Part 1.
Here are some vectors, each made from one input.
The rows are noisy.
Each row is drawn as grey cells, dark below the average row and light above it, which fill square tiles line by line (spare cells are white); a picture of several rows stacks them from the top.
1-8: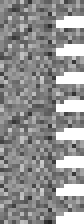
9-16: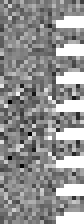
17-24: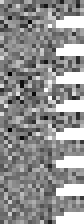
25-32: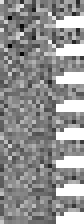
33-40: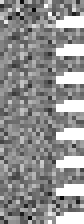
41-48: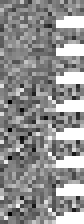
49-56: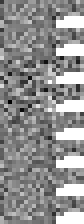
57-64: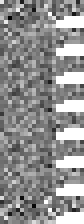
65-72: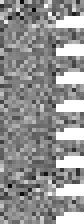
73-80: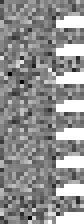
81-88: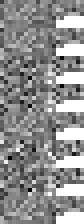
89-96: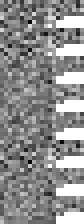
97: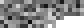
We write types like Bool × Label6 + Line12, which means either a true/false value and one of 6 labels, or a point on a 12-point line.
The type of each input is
Line7 + Line10.
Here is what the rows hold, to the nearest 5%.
About 30% of them hold a point on a 7-point line. The rest hold a point on a 10-point line.
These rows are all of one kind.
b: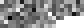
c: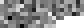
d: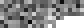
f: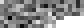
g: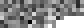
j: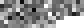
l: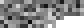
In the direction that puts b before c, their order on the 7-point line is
j, b, c, f, l, d, g.
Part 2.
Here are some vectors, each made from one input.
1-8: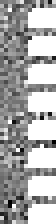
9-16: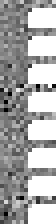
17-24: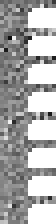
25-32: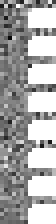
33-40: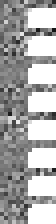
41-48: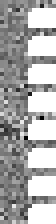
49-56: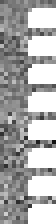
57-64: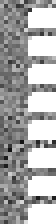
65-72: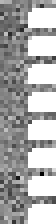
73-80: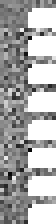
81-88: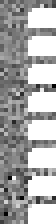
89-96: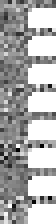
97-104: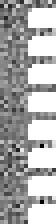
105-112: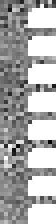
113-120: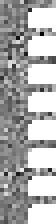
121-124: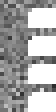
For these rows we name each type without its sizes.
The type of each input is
List(Line).
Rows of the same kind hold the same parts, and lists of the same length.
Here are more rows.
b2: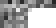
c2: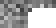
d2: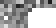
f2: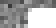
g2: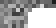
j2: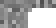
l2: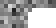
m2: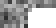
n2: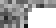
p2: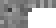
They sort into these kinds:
b2, m2, n2
c2, g2, l2, p2
d2, f2, j2

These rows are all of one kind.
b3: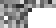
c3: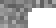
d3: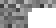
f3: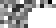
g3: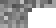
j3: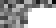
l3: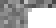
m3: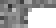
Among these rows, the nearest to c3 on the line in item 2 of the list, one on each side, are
b3 and d3.
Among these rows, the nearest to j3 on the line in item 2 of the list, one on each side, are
d3 and g3.
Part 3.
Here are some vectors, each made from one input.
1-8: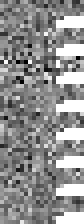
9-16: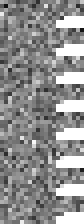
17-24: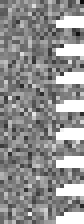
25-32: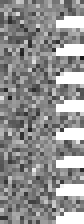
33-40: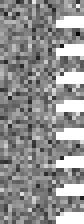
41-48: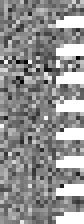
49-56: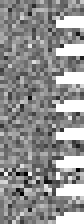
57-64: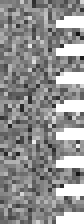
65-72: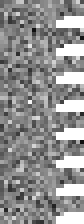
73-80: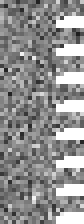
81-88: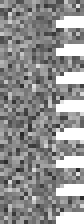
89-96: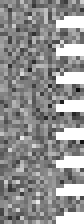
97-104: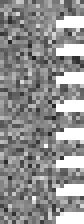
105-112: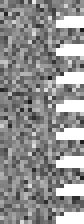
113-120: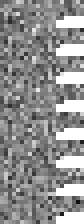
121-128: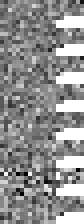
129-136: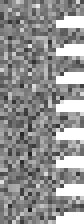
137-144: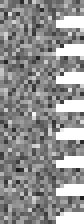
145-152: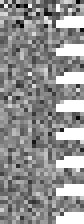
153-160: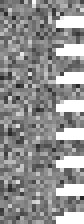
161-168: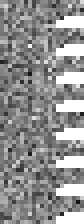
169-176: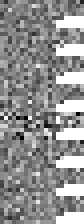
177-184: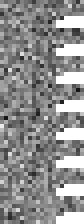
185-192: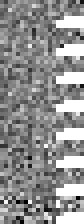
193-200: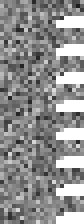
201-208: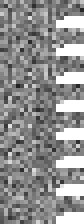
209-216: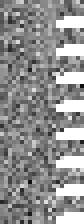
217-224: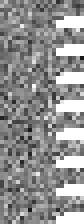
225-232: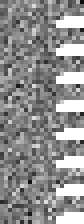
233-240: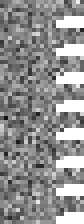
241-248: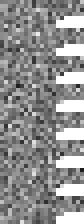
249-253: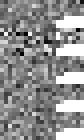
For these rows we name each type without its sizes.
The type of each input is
List(Line).
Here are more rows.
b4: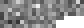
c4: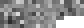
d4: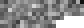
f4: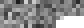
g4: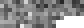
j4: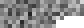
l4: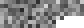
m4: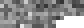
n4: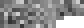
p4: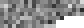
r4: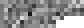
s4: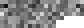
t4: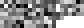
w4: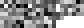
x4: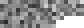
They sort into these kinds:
b4, c4, d4, n4
f4, g4, j4, l4, m4, p4, r4, s4, x4
t4, w4

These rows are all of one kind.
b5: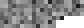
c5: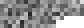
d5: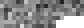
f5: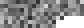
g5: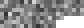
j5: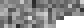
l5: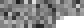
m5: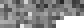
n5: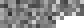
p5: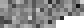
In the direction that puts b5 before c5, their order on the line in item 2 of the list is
b5, p5, g5, j5, m5, d5, n5, l5, f5, c5.
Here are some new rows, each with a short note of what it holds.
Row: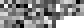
the empty list
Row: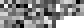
the empty list
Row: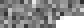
a list of one item
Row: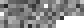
a list of two items
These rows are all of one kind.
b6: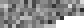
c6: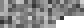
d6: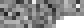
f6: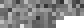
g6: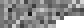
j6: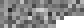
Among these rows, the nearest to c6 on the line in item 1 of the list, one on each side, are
b6 and j6.
